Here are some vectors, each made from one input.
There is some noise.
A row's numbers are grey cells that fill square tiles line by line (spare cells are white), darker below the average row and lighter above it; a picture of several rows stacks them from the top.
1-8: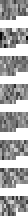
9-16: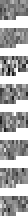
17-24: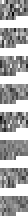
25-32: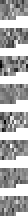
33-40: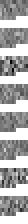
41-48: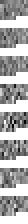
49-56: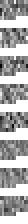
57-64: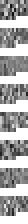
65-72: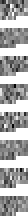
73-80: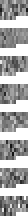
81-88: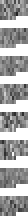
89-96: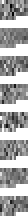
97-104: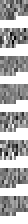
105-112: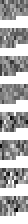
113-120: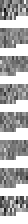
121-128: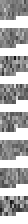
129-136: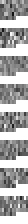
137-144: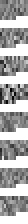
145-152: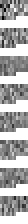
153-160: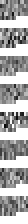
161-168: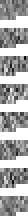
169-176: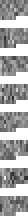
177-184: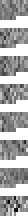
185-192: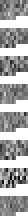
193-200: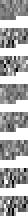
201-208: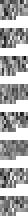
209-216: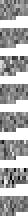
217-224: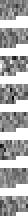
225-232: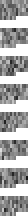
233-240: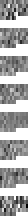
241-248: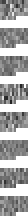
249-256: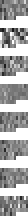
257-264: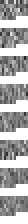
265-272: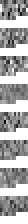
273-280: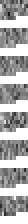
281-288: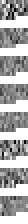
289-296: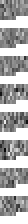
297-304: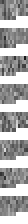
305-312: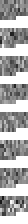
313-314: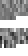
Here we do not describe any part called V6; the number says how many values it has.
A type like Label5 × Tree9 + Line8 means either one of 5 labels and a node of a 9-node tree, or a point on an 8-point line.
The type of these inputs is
Bool × (Line5 + Line11) + Line8 + V6.
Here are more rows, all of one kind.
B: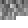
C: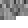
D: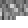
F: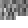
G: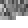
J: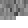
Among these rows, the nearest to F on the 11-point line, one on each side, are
B and G.
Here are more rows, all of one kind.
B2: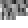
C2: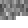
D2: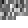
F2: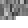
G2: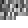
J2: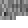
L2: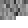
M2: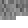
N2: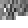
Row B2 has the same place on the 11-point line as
C2, M2 and N2.
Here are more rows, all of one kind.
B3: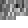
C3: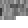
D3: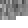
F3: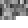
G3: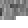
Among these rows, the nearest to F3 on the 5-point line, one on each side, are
B3 and G3.
